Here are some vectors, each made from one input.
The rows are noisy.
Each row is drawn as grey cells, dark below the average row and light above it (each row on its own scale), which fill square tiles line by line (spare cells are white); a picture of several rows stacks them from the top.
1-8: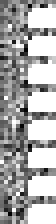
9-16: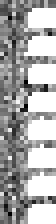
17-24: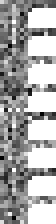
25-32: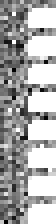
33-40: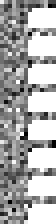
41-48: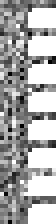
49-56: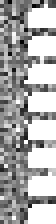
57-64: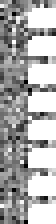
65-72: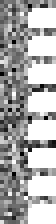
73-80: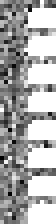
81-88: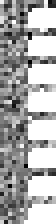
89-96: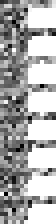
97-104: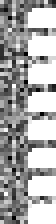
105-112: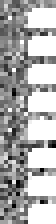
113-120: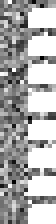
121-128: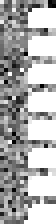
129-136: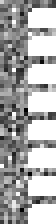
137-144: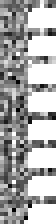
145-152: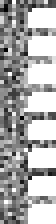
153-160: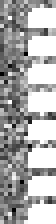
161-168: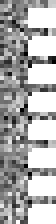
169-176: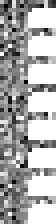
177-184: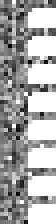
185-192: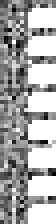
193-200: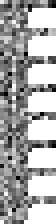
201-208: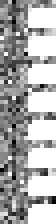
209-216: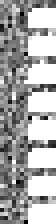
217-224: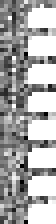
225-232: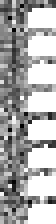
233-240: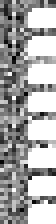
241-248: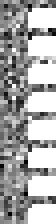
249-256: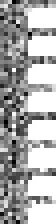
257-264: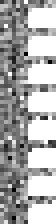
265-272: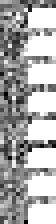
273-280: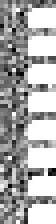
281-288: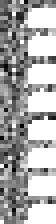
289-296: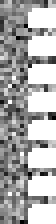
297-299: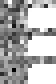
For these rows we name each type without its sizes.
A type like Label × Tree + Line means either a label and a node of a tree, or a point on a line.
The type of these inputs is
Line × (Tree + Unit).
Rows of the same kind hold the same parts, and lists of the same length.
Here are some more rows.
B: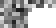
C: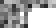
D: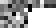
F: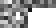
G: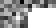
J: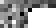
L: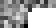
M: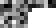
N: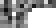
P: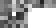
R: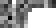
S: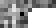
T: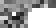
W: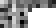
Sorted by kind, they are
B, C, D, F, G, L
J, M, N, P, R, S, T, W

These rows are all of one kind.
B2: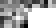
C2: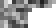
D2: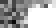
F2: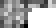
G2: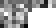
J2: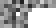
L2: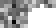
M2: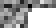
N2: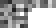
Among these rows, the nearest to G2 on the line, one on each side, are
C2 and L2.
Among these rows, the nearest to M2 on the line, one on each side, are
D2 and N2.
